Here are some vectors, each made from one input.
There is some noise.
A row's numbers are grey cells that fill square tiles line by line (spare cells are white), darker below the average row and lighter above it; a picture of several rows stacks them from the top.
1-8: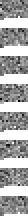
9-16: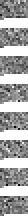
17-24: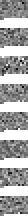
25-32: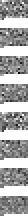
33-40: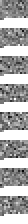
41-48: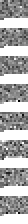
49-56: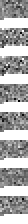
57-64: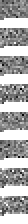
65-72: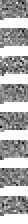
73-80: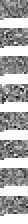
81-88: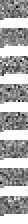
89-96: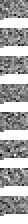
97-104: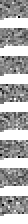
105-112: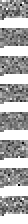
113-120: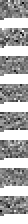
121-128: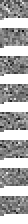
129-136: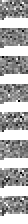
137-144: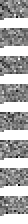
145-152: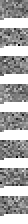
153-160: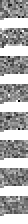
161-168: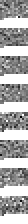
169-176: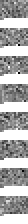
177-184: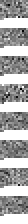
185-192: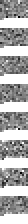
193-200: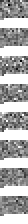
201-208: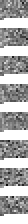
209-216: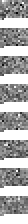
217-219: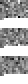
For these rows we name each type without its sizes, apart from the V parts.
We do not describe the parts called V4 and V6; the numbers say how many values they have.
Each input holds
a value of V4 and a value of V6, together with a list of points on a line.
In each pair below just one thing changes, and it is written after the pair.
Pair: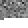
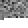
the place on the line in item 1 of the list
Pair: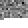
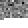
the place on the line in item 1 of the list
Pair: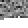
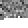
the place on the line in item 1 of the list
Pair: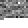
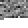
the value of V4
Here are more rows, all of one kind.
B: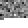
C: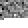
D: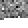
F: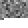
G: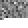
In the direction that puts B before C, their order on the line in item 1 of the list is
D, G, F, B, C.
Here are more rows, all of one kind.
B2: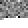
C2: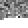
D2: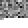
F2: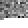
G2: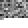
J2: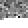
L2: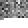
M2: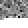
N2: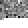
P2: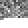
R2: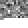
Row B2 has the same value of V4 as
D2, P2 and R2.
